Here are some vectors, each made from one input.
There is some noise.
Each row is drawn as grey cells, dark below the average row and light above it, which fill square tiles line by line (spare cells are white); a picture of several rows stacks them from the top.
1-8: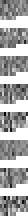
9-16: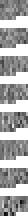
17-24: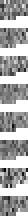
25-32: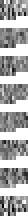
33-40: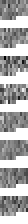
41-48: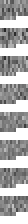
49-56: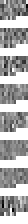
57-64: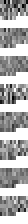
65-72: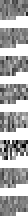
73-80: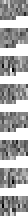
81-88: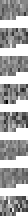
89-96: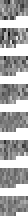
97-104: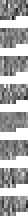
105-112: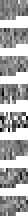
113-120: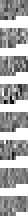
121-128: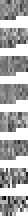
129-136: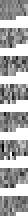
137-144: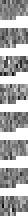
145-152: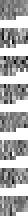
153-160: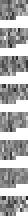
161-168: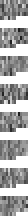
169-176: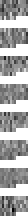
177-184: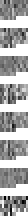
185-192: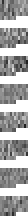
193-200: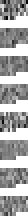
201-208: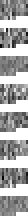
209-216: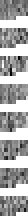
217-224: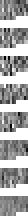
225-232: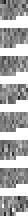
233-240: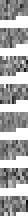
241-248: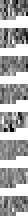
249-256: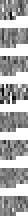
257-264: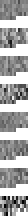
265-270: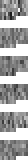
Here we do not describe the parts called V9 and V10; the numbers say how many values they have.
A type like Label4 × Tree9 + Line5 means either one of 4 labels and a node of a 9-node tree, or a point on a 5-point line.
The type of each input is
Line5 × Line5 × (Line5 + (Line7 + V10) × V9).
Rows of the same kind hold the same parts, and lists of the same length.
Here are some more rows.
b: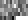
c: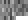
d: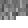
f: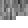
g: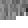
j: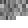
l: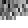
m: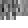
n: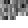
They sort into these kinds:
b, n
c, d, g, m
f, j, l

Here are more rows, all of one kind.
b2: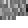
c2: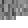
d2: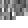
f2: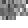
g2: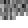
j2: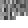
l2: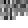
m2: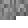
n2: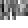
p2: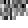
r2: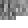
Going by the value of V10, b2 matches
c2, j2 and l2.
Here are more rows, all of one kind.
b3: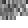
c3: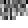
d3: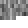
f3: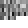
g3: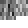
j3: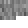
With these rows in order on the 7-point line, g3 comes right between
b3 and j3.
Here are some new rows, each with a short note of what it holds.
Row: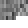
a point on each of three 5-point lines
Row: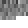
a point on each of two 5-point lines, a value of V9 and a value of V10
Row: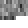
a point on each of three 5-point lines
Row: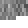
a point on each of two 5-point lines, a value of V9 and a value of V10
